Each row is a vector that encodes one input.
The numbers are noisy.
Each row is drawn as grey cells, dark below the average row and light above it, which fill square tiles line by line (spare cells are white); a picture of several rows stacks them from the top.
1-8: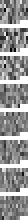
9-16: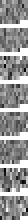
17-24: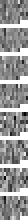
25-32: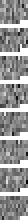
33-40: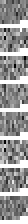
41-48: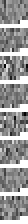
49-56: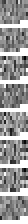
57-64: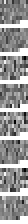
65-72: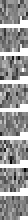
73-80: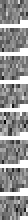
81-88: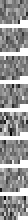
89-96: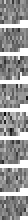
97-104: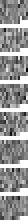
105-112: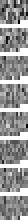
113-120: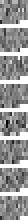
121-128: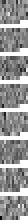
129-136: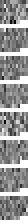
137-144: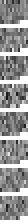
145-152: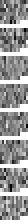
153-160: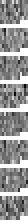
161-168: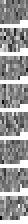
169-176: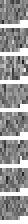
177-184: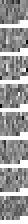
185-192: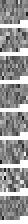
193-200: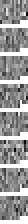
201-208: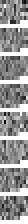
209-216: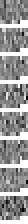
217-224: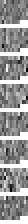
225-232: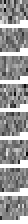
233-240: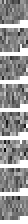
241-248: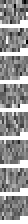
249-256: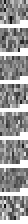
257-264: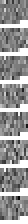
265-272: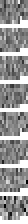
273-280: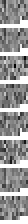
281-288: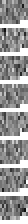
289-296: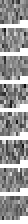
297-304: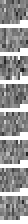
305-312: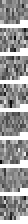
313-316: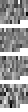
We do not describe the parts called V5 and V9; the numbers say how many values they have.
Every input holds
either a point on a 6-point line, or a point on an 8-point line, or a point on an 11-point line and a value of V5, or a value of V9.
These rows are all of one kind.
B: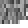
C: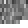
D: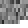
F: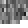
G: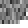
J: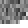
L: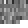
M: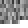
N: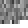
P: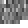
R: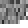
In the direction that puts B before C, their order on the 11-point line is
F, J, P, D, R, B, M, N, G, C, L.
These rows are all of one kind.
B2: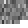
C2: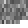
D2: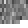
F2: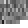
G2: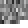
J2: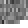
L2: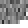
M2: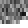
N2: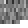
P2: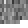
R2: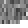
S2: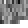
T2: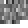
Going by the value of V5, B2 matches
C2 and R2.
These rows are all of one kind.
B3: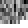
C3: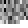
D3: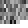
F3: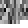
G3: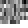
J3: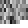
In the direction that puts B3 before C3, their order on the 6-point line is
G3, B3, D3, J3, F3, C3.
